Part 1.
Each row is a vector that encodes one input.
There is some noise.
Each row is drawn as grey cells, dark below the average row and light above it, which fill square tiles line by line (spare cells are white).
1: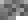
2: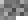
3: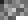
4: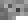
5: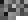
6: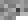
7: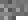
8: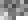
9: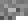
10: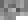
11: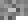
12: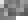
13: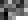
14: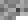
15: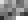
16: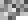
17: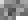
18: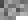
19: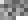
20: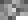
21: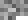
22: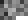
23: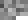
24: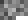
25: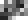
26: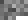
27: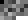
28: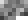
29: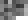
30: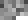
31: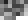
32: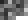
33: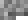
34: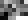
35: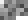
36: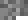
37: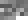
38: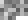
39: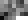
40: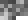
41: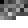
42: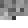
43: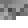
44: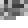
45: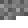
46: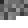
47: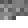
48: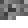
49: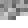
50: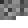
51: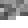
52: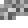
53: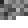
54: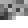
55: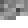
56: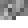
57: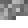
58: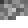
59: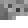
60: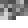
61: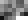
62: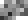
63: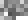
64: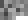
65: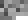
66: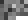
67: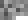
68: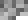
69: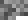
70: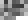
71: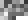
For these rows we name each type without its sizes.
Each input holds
a list of points on a line.
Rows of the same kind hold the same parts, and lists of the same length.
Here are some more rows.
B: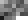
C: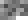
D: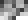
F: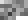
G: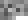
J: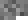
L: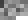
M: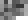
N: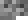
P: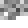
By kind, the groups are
B, C, F, J, N
D, G, L, P
M

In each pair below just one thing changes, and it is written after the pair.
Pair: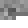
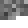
the place on the line in item 2 of the list
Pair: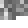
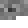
the place on the line in item 1 of the list
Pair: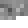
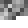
the place on the line in item 1 of the list
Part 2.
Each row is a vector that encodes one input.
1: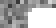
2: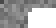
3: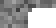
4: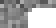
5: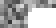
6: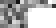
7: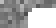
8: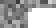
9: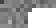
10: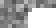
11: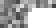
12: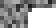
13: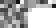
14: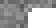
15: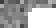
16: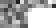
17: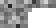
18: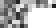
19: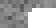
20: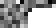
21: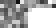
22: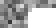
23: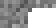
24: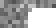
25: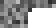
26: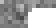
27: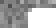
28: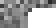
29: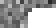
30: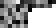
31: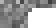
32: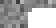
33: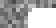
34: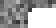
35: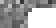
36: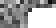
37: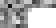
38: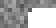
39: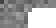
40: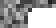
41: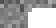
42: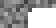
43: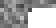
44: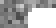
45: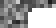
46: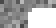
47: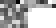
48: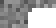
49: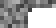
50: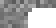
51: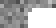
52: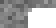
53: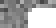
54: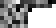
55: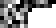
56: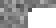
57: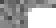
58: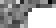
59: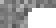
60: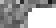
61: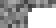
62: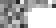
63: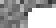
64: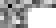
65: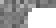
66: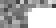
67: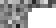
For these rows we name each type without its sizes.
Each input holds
a list of points on a line.
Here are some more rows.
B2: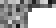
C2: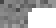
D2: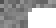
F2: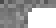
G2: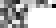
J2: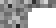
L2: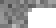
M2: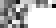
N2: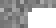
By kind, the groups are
B2, J2
C2, D2, F2, L2, N2
G2, M2

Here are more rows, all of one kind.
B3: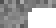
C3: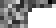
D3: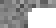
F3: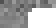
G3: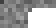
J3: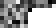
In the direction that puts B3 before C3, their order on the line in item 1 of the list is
B3, G3, C3, J3, D3, F3.
